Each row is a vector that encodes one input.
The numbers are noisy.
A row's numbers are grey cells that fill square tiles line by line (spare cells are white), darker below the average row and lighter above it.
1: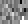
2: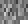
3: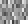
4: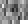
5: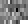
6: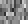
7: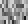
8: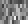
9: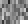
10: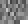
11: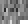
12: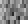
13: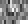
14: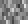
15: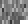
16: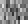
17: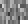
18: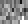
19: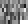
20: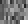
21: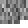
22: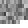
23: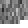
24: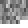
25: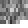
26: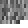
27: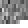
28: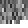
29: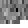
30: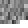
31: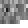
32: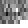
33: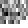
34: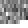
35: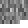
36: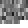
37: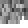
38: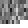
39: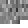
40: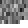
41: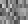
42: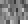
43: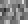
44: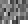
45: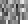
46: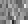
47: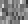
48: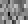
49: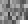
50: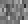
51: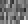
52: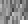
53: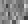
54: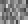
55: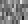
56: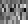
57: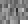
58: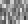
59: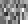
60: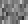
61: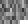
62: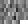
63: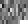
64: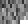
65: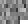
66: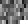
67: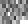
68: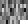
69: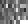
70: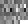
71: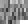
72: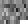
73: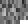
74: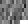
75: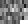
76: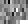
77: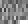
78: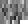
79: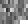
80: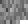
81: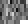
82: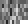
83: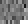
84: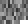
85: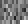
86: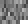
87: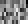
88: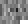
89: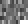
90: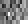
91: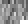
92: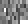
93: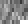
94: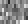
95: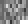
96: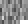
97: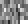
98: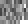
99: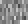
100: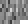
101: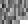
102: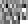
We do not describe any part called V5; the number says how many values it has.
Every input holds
a true/false value, together with either a point on a 4-point line, or a value of V5.
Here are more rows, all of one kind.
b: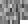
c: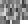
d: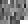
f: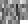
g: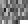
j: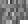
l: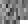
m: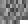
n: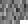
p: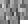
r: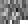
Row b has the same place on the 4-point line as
c, f, n and r.
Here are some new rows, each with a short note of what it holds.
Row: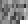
a point on a 4-point line and a true/false value
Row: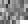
a true/false value and a value of V5
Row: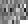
a true/false value and a value of V5
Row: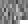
a true/false value and a value of V5
